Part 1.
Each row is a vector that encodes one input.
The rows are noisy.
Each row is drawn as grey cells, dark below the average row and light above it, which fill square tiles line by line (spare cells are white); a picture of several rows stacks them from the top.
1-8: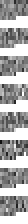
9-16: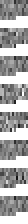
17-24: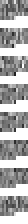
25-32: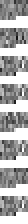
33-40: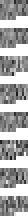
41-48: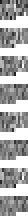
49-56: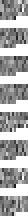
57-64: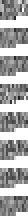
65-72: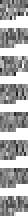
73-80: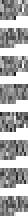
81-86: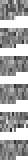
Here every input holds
a node of an 8-node tree.
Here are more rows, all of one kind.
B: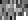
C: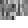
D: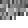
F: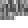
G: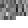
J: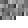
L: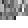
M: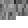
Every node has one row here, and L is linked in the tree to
J.
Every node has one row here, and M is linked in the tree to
G and J.
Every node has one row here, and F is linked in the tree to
C.
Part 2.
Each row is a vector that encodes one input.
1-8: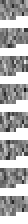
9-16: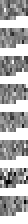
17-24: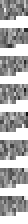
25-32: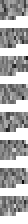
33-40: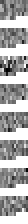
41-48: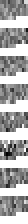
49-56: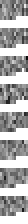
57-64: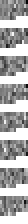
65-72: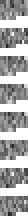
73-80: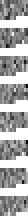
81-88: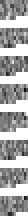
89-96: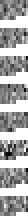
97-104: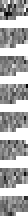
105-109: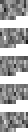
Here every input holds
either a fixed value, or four true/false values.
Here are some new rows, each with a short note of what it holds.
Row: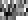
a fixed value
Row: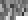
four true/false values
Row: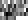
a fixed value
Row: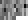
four true/false values
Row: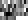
a fixed value
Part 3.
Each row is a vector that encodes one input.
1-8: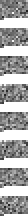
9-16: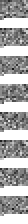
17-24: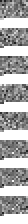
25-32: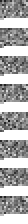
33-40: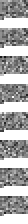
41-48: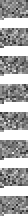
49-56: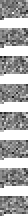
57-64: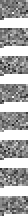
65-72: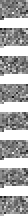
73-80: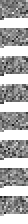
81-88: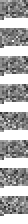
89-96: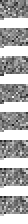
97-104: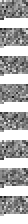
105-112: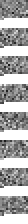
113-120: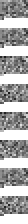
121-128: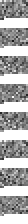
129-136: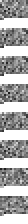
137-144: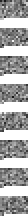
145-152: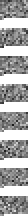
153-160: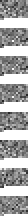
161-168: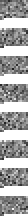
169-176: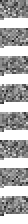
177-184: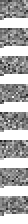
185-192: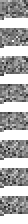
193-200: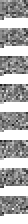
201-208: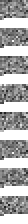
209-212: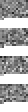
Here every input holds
three true/false values.
